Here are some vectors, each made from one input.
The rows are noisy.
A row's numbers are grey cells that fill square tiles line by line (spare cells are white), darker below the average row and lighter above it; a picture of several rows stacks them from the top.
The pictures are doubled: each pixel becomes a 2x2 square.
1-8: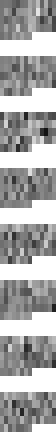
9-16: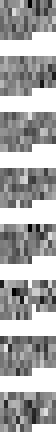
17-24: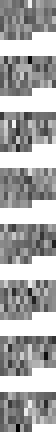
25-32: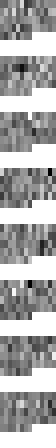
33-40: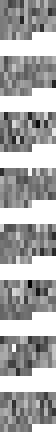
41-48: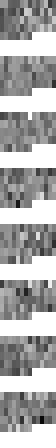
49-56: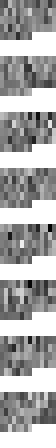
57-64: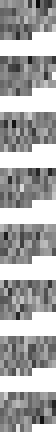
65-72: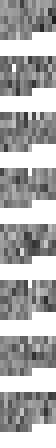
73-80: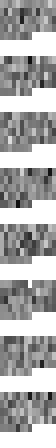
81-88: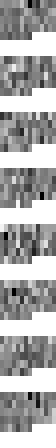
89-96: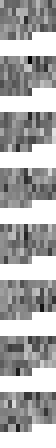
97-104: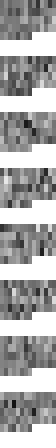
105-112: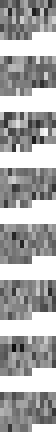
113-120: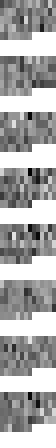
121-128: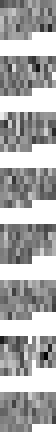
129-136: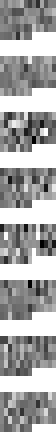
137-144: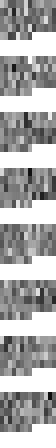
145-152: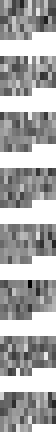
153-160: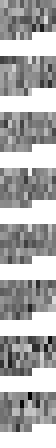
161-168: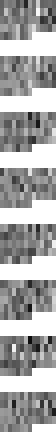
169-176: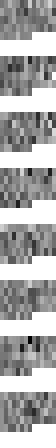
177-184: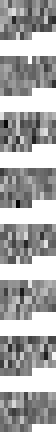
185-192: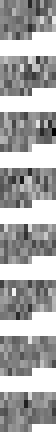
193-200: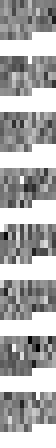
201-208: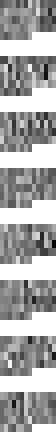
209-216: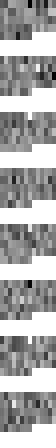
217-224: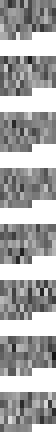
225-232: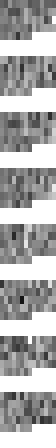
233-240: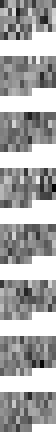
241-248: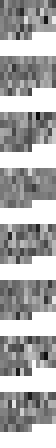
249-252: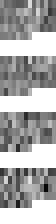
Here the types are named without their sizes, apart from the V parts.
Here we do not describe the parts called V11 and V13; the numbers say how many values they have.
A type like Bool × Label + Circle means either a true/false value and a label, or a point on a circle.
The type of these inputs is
(Bool × V11 + Label) × V13.
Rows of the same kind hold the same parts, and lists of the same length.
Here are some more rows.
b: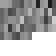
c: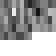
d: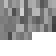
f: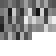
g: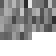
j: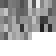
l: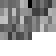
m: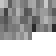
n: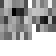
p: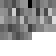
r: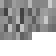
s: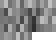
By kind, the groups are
b, c, f, l, p
d, g, j, m, n, r, s

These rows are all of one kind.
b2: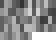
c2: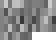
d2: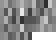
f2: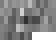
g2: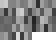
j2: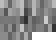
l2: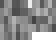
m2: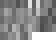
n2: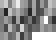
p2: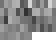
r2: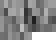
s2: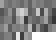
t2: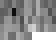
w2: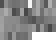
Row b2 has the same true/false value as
m2, s2 and t2.
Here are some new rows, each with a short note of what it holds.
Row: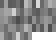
a true/false value, a value of V11 and a value of V13
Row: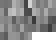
a true/false value, a value of V11 and a value of V13
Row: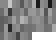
a label and a value of V13
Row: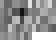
a true/false value, a value of V11 and a value of V13
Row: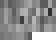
a true/false value, a value of V11 and a value of V13
